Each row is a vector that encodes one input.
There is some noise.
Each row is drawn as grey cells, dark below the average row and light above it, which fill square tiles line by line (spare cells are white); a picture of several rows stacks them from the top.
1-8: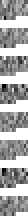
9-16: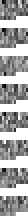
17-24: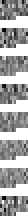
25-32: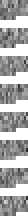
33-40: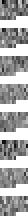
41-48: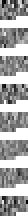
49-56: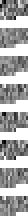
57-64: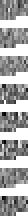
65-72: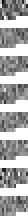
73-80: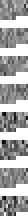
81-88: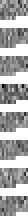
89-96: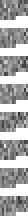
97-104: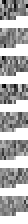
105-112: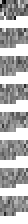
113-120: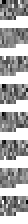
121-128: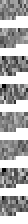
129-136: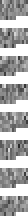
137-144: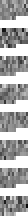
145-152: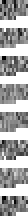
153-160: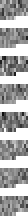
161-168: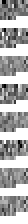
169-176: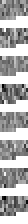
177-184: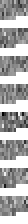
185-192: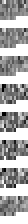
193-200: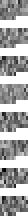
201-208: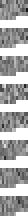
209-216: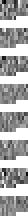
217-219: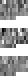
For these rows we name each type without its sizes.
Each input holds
either a point on each of three lines, or four true/false values.
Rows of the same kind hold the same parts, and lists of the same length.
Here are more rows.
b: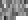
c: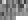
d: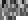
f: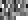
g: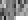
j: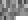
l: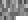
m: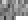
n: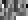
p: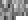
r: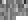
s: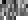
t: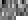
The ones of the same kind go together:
b, c, g, j, l, m, p, r
d, f, n, s, t

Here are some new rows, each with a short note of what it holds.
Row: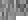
four true/false values
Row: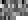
a point on each of three lines
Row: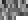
a point on each of three lines
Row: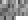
four true/false values
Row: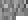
four true/false values
